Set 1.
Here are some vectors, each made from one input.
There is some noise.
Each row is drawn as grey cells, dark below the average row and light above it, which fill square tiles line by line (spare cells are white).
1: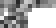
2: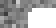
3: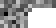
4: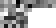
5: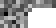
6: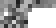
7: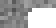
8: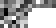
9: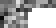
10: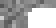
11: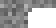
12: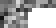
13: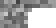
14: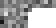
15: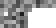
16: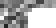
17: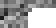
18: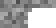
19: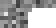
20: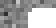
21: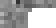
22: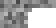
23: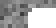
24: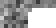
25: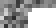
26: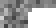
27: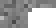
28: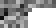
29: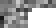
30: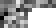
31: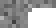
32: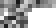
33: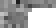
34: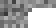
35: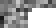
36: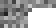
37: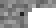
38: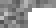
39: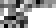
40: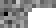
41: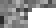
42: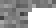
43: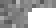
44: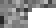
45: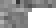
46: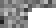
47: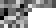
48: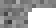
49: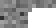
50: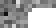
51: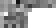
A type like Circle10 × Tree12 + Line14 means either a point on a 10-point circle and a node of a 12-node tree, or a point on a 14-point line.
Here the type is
Bool × Label5 + Unit.
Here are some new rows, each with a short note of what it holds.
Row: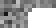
one of 5 labels and a true/false value
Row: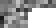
a fixed value
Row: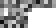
a fixed value
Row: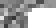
one of 5 labels and a true/false value
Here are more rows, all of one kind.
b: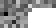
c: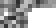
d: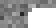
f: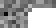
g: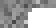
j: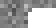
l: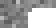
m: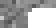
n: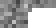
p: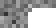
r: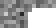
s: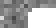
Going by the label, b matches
f, p and s.
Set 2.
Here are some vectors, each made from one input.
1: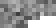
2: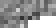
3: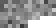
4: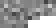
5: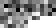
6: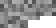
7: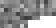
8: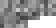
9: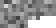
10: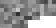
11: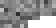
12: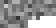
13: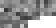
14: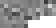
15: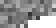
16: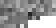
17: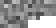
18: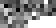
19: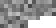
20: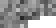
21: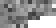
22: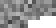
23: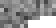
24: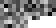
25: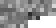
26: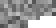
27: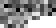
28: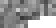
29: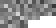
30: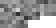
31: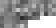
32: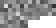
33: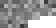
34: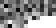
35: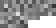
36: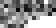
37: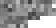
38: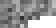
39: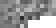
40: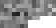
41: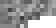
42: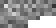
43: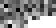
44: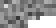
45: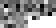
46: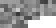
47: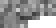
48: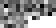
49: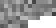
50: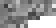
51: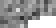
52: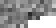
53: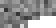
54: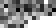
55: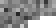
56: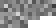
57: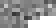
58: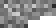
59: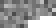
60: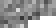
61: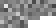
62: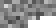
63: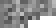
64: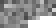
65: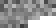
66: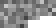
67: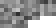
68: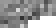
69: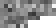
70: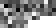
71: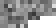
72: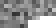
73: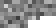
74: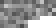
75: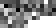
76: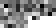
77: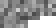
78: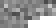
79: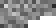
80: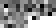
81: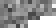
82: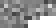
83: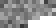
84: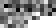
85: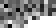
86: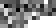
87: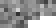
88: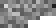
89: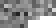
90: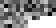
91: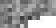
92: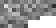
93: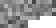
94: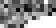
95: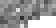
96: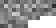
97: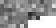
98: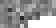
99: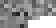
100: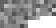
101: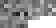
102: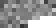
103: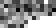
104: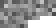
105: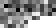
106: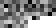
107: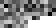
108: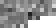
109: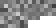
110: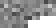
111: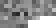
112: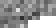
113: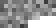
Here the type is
Label6 + Line15.
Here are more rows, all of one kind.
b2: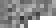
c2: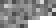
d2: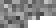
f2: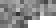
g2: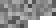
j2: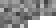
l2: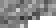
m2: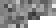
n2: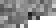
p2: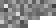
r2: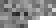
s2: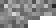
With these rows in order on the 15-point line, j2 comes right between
f2 and l2.
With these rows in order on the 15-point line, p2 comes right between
g2 and s2.
